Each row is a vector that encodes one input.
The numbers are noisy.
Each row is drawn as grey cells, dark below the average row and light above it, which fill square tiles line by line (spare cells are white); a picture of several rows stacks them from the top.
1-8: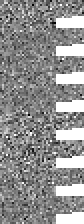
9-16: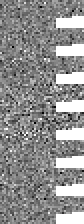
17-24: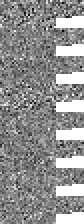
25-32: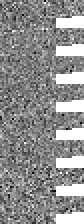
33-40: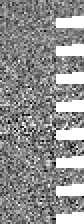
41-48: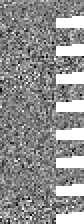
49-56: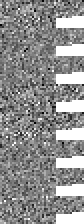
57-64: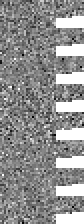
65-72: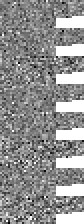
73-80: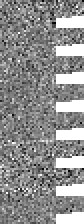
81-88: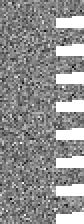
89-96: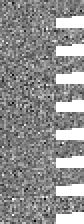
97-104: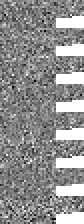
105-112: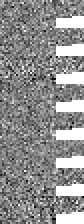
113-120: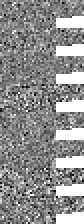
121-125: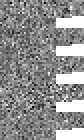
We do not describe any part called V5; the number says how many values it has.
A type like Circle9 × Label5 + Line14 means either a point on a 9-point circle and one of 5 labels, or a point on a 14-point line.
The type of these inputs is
Bool × Line4 + (Circle6 + V5) × Label4.
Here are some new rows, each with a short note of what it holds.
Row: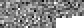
a point on a 4-point line and a true/false value
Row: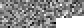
a point on a 4-point line and a true/false value
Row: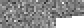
a point on a 6-point circle and one of 4 labels
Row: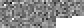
one of 4 labels and a value of V5
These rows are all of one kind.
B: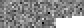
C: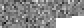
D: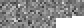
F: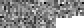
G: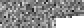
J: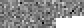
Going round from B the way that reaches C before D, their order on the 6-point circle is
B, F, C, G, D, J.
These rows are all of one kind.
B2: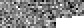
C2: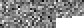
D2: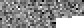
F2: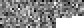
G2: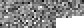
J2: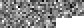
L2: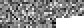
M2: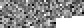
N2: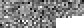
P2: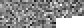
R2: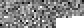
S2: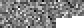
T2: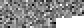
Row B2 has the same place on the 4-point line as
D2, M2 and T2.
